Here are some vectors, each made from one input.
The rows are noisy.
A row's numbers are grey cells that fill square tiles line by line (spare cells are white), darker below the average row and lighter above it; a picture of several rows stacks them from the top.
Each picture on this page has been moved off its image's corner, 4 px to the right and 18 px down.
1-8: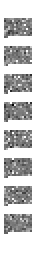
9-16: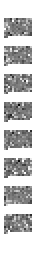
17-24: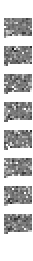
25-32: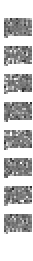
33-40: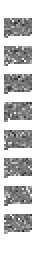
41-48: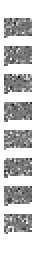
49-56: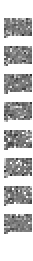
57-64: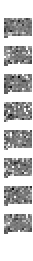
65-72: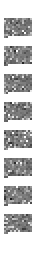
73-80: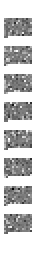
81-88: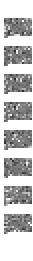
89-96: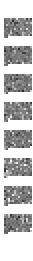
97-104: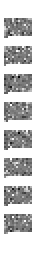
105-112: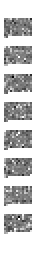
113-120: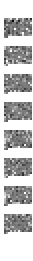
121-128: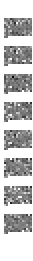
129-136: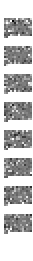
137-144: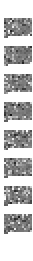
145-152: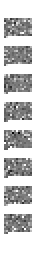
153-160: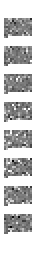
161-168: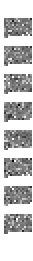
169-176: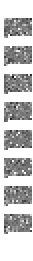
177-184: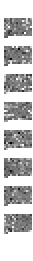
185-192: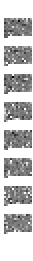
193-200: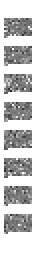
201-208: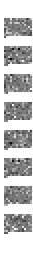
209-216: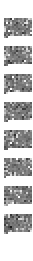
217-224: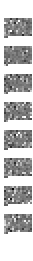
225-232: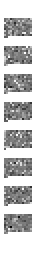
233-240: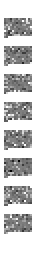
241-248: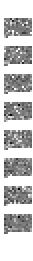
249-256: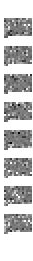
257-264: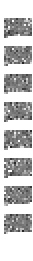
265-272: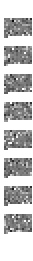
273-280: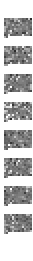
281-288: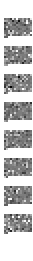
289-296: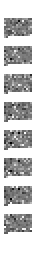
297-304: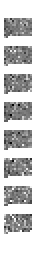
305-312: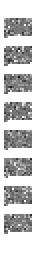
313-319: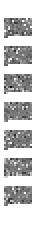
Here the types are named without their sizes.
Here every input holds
a point on a circle and two labels.
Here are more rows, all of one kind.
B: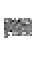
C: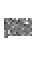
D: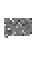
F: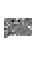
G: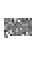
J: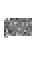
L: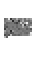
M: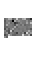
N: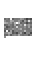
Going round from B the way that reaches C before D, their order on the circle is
B, G, F, J, M, L, C, N, D.
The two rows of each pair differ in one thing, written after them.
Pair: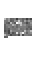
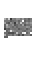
the place on the circle
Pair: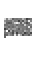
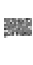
the place on the circle
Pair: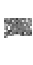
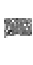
the place on the circle
